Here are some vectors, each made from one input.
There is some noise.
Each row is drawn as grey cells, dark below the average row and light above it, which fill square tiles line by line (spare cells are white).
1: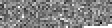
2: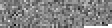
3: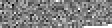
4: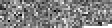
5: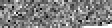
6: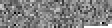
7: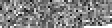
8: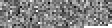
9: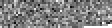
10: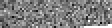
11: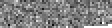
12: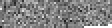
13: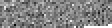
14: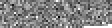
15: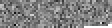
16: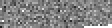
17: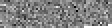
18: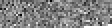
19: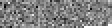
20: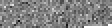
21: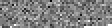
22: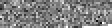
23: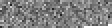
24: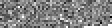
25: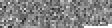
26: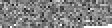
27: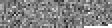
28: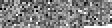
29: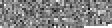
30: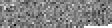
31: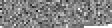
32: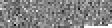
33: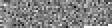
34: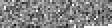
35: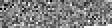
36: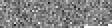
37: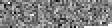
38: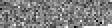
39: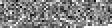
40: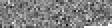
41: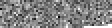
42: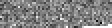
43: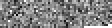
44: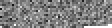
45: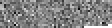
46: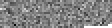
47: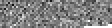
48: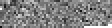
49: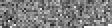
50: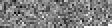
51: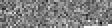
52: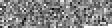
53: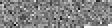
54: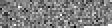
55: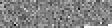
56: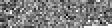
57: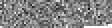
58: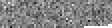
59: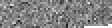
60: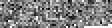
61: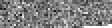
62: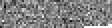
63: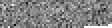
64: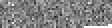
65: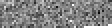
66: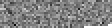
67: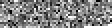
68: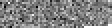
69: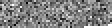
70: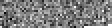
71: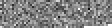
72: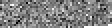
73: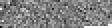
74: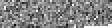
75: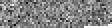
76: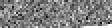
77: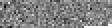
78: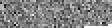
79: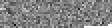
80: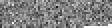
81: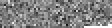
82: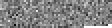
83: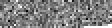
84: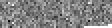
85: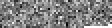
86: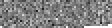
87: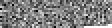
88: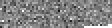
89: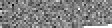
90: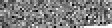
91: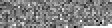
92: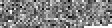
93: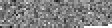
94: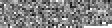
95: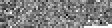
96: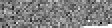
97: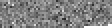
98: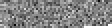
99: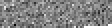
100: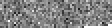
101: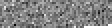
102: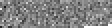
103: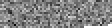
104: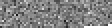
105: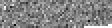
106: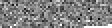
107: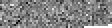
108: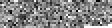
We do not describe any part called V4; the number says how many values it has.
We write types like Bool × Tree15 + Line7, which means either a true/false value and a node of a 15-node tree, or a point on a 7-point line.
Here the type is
Circle5 × (Line5 + V4) + Label5 × Label5.
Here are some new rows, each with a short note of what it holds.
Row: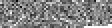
two labels (each one of 5)
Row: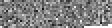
two labels (each one of 5)
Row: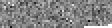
a point on a 5-point circle and a point on a 5-point line
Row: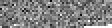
two labels (each one of 5)
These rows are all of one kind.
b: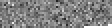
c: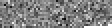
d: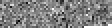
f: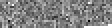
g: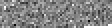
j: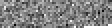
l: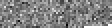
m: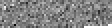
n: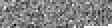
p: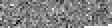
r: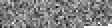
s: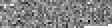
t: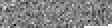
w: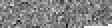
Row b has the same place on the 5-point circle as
c, f and r.
